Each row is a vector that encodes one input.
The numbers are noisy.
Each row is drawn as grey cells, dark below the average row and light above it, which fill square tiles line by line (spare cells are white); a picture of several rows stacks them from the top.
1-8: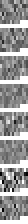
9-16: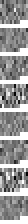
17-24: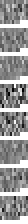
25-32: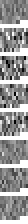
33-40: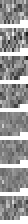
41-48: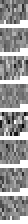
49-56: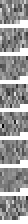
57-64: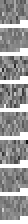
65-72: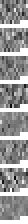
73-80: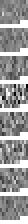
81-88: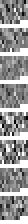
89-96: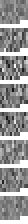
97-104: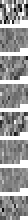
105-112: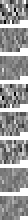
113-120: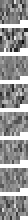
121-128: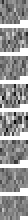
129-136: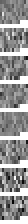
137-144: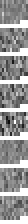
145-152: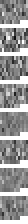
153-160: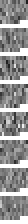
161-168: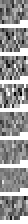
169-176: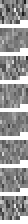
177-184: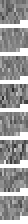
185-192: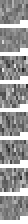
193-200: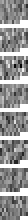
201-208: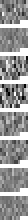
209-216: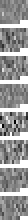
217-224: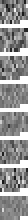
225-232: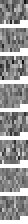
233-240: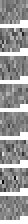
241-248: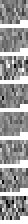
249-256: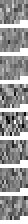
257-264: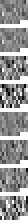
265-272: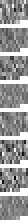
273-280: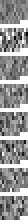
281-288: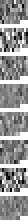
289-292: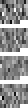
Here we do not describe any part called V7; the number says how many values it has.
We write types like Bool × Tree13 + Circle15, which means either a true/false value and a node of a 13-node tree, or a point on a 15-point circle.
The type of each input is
Bool × Circle10 + Label11 × Line11 × V7.
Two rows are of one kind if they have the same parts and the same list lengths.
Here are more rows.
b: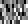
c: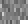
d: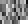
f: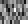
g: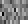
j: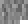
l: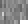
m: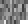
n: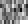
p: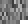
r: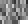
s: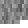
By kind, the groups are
b, c, f, j, l, n, s
d, g, m, p, r

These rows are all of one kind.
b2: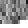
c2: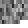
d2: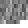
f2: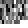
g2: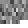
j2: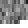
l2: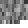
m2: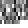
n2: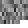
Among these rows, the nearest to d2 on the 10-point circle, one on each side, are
f2 and n2.
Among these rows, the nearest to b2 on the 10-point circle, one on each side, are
g2 and j2.
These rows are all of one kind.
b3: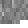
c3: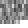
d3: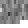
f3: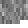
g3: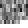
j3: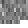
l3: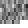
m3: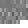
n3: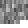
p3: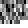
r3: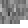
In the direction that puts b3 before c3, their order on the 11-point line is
n3, m3, g3, r3, b3, p3, f3, j3, d3, c3, l3.
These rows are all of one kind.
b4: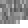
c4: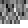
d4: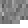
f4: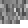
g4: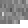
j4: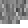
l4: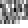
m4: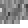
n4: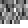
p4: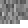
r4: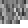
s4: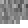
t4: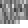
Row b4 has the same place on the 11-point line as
g4, j4, l4 and r4.
